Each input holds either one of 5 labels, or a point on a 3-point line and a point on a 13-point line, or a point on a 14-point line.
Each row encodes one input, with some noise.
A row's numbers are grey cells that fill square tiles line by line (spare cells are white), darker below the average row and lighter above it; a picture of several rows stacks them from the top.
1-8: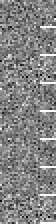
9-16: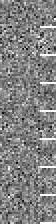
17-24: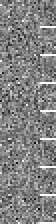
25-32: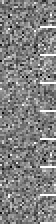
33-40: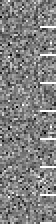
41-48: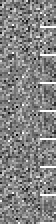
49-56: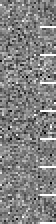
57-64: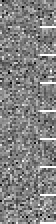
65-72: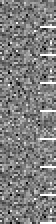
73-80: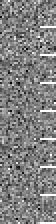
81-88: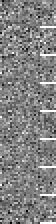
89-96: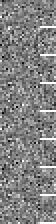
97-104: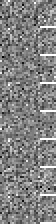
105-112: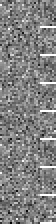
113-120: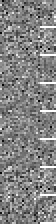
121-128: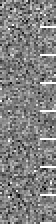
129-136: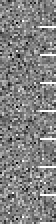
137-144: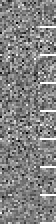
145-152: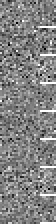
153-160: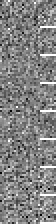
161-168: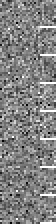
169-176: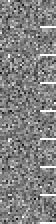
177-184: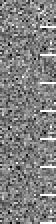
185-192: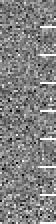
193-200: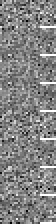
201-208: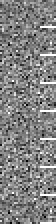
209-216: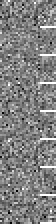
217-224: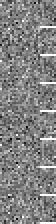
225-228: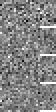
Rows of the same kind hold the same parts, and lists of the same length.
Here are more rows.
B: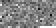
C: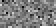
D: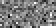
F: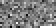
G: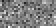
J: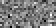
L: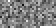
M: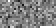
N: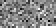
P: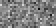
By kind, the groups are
B, C, G, P
D, F, J, L, M
N

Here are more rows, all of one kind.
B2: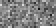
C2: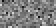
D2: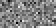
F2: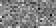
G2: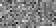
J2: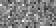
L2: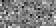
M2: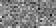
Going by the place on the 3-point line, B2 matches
C2 and J2.
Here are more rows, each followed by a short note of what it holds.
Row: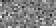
a point on a 3-point line and a point on a 13-point line
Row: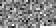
one of 5 labels
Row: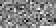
one of 5 labels
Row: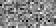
one of 5 labels
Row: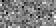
a point on a 3-point line and a point on a 13-point line
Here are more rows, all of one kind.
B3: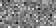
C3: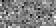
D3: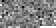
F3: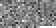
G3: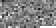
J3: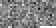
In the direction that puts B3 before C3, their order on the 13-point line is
F3, J3, B3, G3, C3, D3.
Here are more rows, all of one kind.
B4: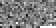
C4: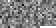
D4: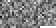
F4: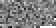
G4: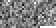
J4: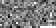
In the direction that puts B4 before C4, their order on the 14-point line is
J4, B4, F4, C4, D4, G4.
